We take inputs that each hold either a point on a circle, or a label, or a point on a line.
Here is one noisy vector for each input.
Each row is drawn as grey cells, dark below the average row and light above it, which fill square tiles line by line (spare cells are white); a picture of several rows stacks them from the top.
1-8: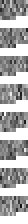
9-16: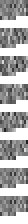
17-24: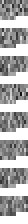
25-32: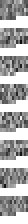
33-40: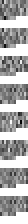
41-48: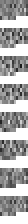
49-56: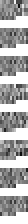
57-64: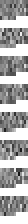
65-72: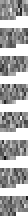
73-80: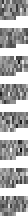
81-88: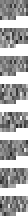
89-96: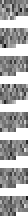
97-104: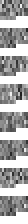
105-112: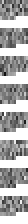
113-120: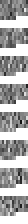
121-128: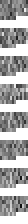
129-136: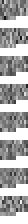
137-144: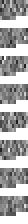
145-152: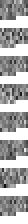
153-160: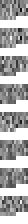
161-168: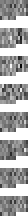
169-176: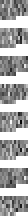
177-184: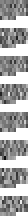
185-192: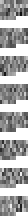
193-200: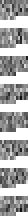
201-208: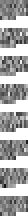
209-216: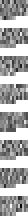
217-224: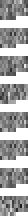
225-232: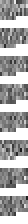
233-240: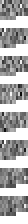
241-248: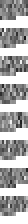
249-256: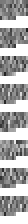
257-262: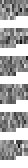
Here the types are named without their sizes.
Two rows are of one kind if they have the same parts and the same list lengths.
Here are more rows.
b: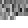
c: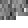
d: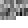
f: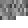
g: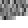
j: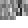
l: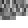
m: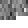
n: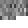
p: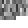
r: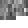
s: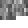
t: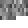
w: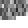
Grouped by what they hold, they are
b, d, j
c, f, m, n, r, s, t
g, l, p, w

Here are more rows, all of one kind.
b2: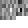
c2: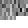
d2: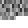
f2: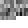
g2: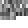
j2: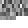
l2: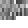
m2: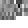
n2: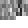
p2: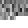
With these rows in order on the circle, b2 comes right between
c2 and n2.
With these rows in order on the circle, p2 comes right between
c2 and d2.
